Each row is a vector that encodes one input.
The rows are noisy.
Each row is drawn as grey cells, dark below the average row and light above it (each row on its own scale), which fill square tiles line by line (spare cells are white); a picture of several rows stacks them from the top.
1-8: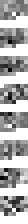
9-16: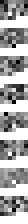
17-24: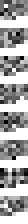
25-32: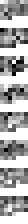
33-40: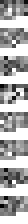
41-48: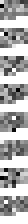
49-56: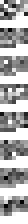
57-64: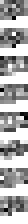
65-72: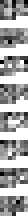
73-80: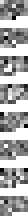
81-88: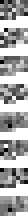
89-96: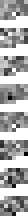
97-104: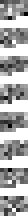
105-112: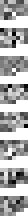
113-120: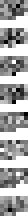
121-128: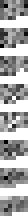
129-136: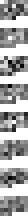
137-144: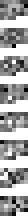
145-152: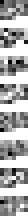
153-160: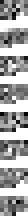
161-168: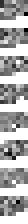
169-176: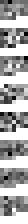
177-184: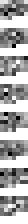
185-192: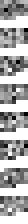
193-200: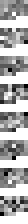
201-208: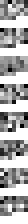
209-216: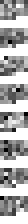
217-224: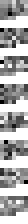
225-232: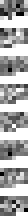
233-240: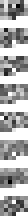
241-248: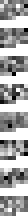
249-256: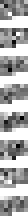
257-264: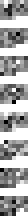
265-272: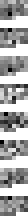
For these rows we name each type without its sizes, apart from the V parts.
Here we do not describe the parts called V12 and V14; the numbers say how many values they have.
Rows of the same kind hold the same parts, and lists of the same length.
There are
2 kinds of row.
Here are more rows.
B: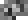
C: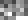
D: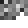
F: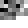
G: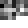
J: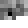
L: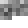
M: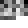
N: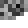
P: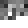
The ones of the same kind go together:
B, F, J, L, N
C, D, G, M, P

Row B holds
a true/false value and a value of V14.
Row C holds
a point on a line and a value of V12.
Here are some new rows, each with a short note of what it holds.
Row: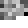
a point on a line and a value of V12
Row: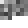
a true/false value and a value of V14
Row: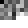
a point on a line and a value of V12
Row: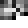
a point on a line and a value of V12
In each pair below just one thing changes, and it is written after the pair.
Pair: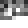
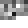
the value of V12
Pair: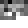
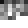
the value of V12
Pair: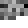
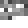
the value of V12
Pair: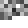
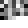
the place on the line
